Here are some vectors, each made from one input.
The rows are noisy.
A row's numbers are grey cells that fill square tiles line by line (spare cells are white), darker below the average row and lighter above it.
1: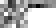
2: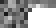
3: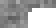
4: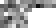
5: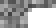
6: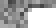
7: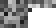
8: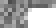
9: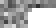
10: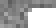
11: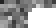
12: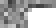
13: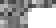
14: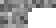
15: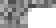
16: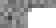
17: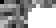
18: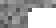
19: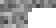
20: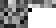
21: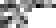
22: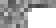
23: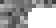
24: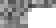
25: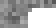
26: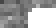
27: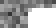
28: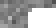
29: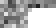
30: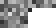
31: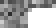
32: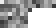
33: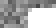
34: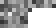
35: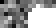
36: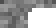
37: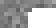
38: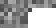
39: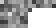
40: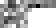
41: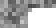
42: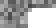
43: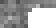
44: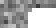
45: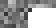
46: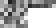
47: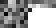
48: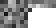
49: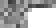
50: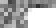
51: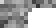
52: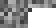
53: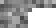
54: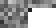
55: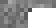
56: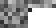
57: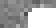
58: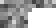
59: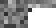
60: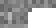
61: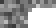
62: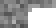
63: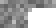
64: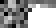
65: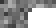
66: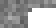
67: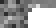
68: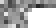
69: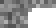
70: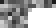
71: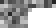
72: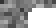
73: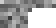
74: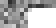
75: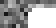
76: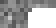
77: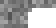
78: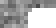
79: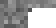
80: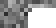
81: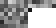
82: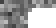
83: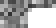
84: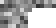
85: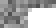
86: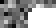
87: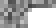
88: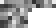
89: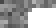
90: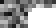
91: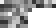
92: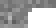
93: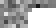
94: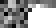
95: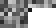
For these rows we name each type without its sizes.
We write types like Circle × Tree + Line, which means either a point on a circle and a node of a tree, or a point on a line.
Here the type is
Bool × Line.
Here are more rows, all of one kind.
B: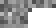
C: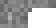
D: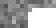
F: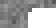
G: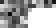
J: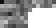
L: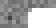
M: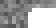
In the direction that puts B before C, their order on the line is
B, C, J, F, G, L, M, D.
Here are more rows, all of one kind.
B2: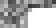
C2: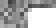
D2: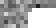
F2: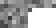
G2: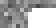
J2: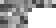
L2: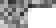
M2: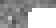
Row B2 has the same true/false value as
D2 and M2.
